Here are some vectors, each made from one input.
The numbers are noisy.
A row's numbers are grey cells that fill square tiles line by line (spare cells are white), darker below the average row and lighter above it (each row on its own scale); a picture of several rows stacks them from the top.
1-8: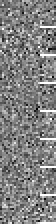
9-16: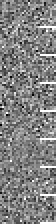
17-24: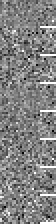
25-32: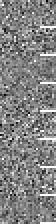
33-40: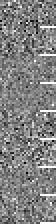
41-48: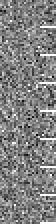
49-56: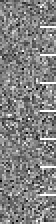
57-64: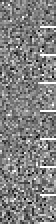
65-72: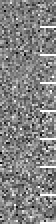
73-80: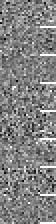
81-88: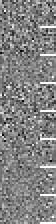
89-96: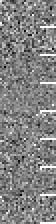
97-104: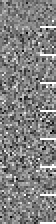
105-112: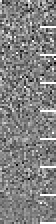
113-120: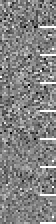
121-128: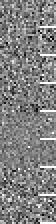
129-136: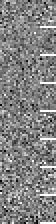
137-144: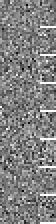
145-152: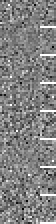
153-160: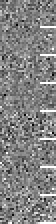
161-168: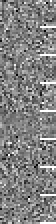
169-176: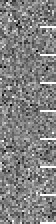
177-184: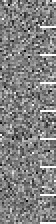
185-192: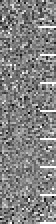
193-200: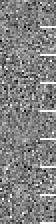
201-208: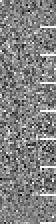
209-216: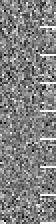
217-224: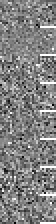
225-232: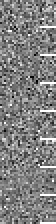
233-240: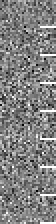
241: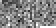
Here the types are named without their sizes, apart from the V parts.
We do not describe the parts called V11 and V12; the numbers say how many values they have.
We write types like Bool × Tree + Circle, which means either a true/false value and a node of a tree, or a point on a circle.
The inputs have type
Bool × Line + V11 × V12.
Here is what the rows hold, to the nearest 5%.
About 40% of them hold a point on a line and a true/false value. The rest hold a value of V11 and a value of V12.
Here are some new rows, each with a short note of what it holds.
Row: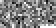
a value of V11 and a value of V12
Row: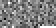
a value of V11 and a value of V12
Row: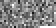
a point on a line and a true/false value
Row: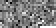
a value of V11 and a value of V12
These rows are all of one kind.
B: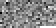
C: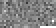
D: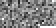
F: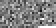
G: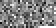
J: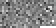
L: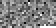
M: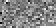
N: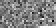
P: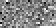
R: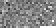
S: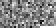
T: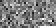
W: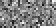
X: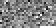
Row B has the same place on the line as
G, M, P and X.
